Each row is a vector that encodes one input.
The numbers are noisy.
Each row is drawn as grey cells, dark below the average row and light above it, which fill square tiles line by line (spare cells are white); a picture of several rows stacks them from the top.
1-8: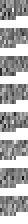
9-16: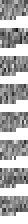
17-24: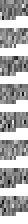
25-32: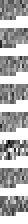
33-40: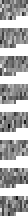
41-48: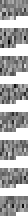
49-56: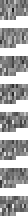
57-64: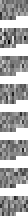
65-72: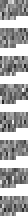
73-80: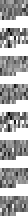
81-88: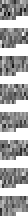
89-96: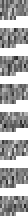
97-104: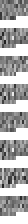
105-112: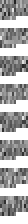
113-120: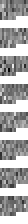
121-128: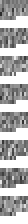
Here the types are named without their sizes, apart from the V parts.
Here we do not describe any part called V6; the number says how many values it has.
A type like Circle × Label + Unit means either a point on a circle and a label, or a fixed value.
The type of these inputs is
List(Bool × V6).
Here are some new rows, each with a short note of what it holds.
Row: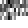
the empty list
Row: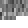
a list of two items
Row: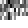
the empty list
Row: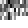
the empty list
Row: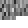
a list of one item
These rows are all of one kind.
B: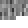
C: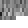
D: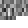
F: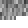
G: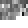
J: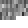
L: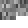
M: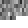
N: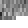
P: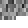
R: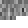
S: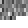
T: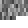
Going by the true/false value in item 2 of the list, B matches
G and P.
